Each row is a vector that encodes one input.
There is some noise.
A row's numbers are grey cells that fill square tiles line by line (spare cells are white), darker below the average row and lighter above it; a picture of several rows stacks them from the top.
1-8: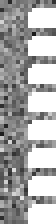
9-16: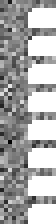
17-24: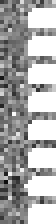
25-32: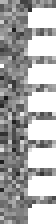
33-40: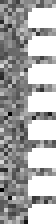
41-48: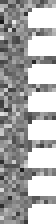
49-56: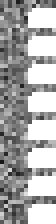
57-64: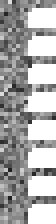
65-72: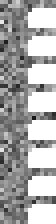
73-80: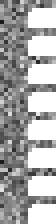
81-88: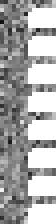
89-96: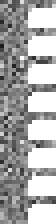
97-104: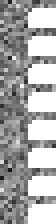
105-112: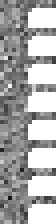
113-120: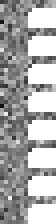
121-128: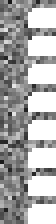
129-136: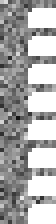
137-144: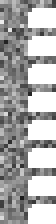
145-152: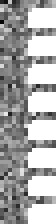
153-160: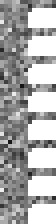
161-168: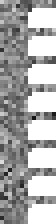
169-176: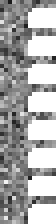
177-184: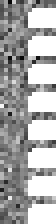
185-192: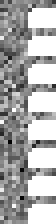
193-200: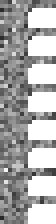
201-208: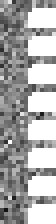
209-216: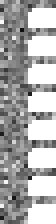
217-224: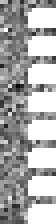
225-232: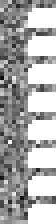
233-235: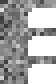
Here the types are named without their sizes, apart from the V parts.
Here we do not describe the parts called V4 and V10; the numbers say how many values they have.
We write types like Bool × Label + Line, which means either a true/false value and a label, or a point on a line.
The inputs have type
((Bool × Bool × Bool + Unit) × V10 + Label × V4) × Line.
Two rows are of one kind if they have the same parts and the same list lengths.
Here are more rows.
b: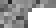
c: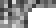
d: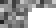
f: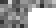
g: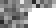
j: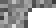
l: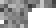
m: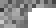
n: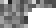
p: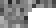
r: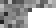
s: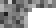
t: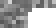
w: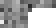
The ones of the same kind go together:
b, j, l, m, w
c, n, p
d, f, g, r, s, t

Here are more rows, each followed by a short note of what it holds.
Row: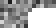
a point on a line, three true/false values and a value of V10
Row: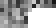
a point on a line and a value of V10
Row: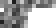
a label, a point on a line and a value of V4
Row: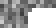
a point on a line and a value of V10
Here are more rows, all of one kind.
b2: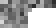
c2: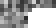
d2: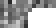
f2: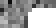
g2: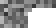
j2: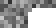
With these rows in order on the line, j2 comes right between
f2 and g2.
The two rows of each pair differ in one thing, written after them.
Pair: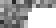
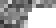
the label
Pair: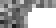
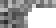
the place on the line
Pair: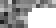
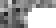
the value of V4
